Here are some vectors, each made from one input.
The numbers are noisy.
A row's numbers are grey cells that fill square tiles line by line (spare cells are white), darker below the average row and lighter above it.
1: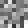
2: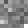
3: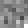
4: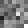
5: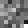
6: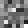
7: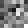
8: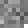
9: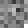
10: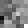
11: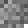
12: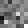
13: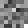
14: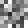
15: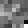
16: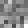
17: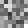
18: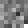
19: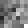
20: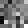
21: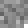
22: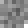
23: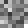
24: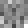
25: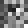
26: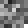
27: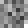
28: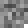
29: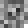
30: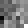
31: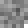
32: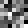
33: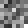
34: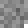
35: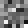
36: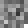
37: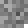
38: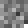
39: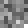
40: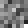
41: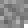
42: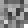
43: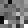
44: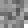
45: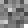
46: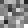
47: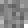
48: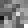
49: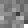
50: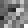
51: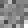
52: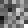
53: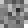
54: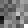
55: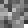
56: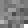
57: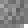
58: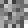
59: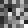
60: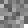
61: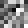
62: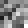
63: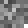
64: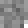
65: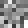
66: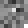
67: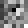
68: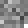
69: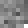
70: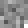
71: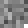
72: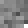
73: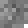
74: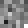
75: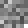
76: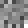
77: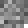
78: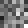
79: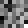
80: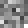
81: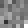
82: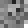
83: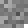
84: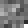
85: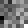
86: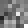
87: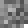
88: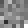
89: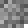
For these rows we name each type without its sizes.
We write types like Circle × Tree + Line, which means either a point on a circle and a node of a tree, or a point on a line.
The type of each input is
(Bool × Bool × Bool + Unit) × Tree + Line × Line.
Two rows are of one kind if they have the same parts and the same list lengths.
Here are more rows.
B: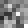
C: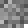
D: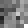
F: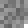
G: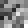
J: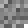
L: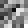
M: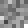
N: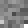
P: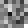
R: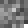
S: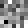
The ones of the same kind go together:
B, D, G, L
C, N, P, R
F, J, M, S

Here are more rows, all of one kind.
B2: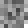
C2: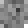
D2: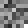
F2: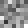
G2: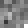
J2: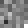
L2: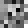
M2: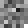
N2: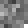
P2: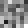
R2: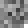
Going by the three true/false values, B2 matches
C2, D2, G2 and M2.
